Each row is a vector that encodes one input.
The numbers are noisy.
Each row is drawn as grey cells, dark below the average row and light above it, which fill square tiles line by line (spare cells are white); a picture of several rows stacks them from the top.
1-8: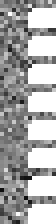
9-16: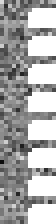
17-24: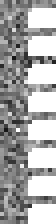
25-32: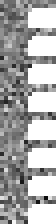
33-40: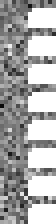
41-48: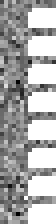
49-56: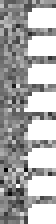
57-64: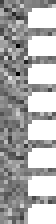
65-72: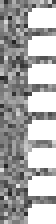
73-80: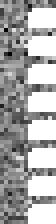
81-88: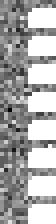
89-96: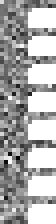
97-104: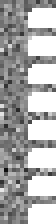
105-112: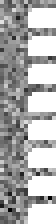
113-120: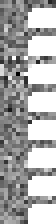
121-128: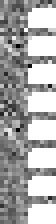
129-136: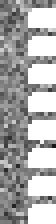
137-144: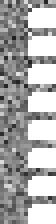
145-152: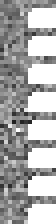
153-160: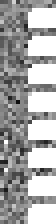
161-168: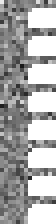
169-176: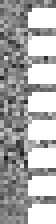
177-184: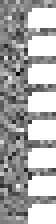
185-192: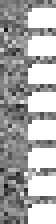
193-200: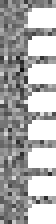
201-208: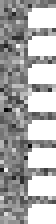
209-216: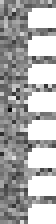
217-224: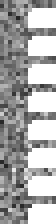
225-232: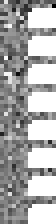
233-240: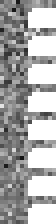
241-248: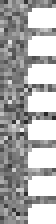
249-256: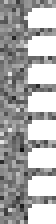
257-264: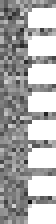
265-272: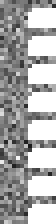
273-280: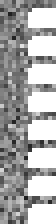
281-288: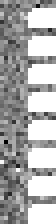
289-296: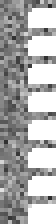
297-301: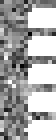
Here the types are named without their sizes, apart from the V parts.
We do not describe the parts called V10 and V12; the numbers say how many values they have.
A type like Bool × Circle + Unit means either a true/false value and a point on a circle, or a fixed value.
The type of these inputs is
Bool × ((Circle + Unit) × Line + V12) × V10.
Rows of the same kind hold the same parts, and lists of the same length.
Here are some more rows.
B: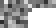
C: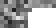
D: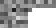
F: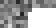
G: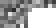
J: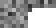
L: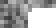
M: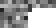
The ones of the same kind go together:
B, C, D, G
F
J, L, M

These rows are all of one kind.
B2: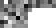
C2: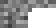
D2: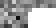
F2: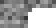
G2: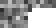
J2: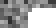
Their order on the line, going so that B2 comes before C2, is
B2, D2, F2, C2, J2, G2.
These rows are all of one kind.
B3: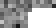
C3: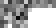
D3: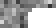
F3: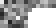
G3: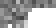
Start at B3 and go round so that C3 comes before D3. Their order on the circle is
B3, F3, C3, G3, D3.
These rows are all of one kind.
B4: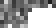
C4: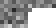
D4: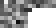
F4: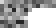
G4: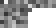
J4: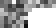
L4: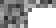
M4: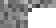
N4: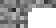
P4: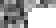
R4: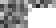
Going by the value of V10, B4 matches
C4, L4 and N4.
